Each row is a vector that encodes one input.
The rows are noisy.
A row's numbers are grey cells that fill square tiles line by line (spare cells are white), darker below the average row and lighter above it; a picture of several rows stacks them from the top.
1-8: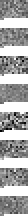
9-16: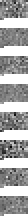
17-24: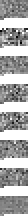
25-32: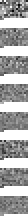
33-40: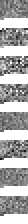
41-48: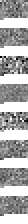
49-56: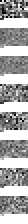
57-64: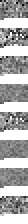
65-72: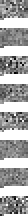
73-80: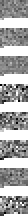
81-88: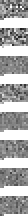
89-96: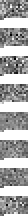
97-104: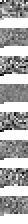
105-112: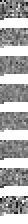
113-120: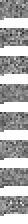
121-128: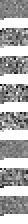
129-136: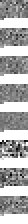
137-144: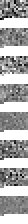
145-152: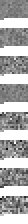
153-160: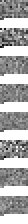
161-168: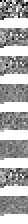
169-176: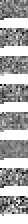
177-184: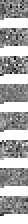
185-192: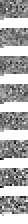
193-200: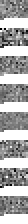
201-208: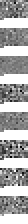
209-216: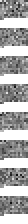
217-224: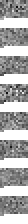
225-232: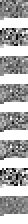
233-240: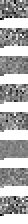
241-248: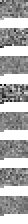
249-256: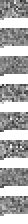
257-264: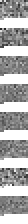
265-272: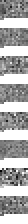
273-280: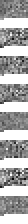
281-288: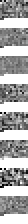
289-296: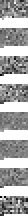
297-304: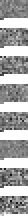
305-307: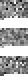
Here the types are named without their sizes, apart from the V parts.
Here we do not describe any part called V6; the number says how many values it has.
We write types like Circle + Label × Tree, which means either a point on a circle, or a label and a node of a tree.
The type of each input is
(Bool × Bool × Bool × Bool + Line) × List(V6).
